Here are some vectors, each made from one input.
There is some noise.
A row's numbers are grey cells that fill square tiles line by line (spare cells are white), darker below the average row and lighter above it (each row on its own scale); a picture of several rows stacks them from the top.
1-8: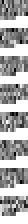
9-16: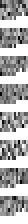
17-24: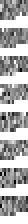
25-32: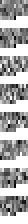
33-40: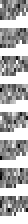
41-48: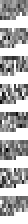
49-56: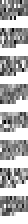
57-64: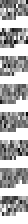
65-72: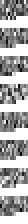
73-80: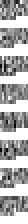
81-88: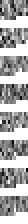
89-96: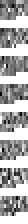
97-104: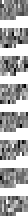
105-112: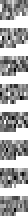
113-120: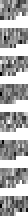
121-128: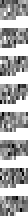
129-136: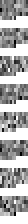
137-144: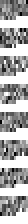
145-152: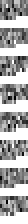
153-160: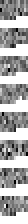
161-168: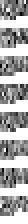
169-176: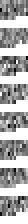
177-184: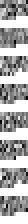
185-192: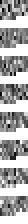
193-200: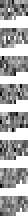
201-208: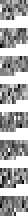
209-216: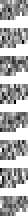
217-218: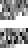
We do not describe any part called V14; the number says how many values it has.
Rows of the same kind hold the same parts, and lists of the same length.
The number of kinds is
2.
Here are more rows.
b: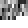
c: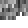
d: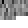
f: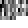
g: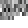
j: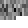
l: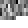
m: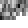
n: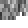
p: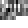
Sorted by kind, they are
b, c, g, m, n
d, f, j, l, p

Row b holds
a point on a 7-point line.
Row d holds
a point on a 15-point circle and a value of V14.
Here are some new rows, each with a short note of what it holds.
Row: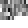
a point on a 7-point line
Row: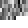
a point on a 7-point line
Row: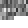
a point on a 15-point circle and a value of V14
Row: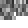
a point on a 15-point circle and a value of V14
